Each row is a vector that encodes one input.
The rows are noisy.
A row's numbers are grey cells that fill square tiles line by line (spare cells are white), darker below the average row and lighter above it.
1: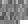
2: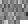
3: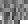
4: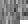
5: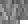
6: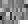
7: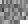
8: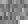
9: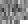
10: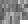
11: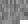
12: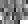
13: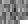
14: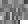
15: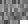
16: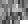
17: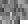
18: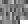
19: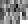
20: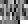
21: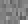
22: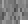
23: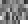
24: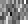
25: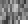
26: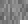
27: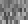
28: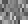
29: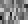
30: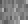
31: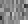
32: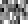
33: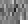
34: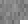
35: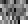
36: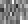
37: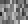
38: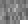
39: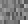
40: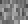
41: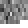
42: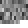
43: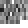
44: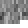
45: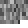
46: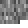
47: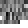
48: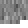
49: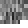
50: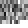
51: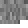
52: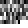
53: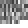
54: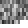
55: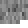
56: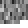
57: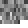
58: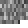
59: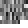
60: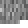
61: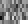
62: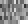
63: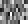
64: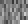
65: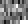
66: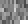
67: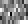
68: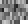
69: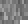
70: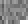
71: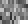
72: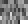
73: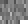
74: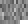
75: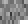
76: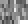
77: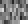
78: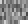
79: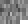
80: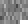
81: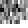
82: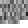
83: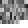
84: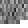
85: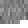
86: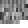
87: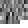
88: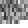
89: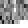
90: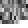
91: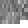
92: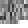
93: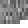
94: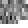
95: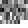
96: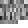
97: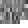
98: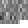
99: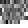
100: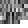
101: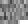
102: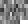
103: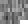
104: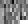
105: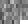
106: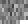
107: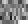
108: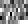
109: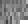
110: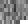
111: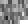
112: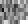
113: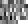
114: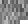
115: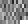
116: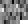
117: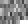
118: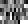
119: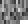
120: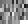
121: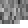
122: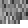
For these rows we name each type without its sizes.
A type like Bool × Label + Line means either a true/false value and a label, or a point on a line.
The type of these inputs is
List((Circle + Unit) × Line).
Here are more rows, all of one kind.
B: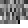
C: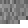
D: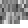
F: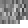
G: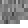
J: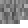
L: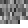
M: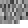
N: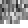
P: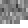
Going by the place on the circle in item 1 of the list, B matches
F, G and M.
